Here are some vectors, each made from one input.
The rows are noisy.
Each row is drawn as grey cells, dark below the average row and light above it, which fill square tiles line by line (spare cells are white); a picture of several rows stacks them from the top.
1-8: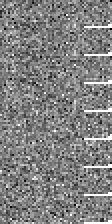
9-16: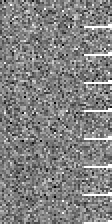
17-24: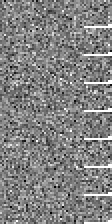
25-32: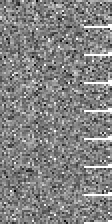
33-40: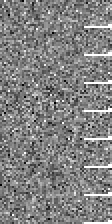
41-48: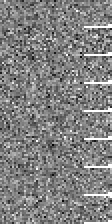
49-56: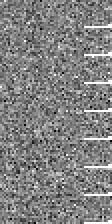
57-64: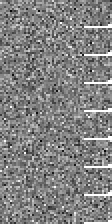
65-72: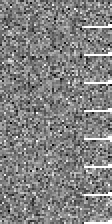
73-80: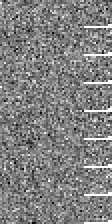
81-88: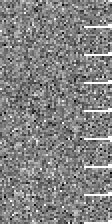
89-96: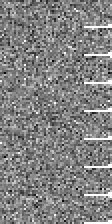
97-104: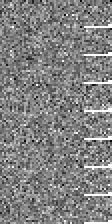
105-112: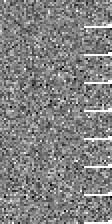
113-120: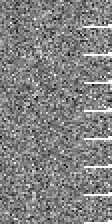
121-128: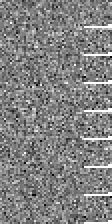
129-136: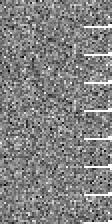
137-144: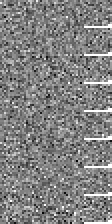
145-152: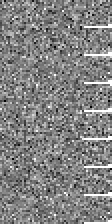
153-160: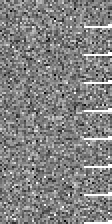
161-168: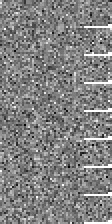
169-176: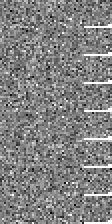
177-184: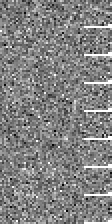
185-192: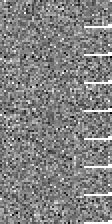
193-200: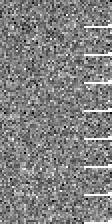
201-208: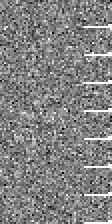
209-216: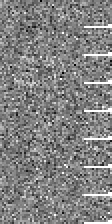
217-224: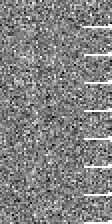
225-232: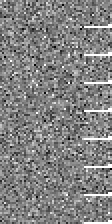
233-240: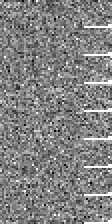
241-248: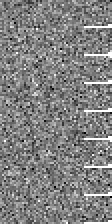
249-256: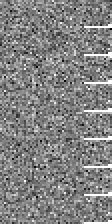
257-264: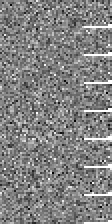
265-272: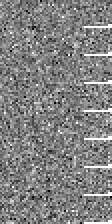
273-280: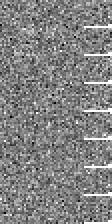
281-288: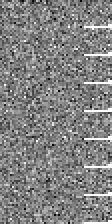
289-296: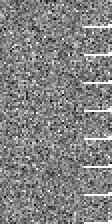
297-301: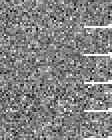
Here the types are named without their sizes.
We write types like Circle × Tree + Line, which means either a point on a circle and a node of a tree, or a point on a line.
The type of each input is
(Bool × Circle + Unit) × Tree.
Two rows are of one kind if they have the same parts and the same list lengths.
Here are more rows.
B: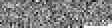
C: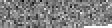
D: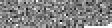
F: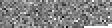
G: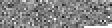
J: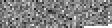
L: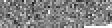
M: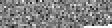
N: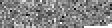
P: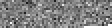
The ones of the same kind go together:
B, C, D, L, P
F, G, J, M, N

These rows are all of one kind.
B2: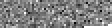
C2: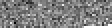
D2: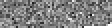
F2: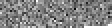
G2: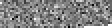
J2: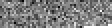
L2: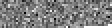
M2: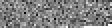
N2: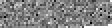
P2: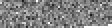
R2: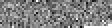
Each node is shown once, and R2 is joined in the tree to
J2.
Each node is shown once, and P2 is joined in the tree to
C2, D2 and J2.
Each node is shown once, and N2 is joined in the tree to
D2.
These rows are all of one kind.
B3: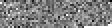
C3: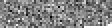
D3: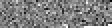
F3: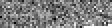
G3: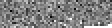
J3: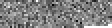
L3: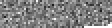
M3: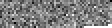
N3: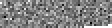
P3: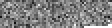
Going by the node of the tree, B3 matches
F3, J3, M3 and P3.
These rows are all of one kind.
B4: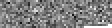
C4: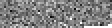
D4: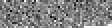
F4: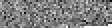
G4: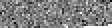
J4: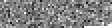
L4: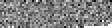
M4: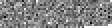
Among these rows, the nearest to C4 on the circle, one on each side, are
F4 and G4.
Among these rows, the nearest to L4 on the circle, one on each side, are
B4 and M4.
